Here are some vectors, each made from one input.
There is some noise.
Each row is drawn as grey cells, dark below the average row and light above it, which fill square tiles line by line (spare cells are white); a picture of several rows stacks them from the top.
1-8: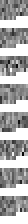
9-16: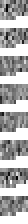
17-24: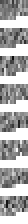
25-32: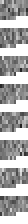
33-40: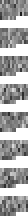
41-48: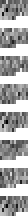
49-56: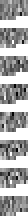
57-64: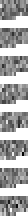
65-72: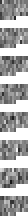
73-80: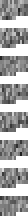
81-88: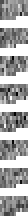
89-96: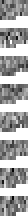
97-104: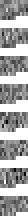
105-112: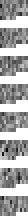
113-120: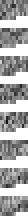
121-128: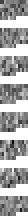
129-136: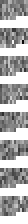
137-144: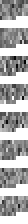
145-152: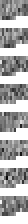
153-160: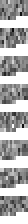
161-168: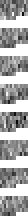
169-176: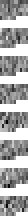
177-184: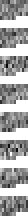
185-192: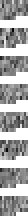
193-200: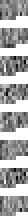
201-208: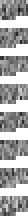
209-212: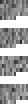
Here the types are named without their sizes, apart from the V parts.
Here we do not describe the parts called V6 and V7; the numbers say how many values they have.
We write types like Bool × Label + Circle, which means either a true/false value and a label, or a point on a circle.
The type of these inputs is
Label × Label × (Tree + V7) + V6.
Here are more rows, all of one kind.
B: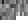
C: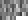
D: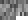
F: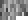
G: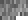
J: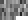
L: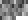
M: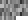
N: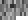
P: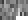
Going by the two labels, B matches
D, G and P.
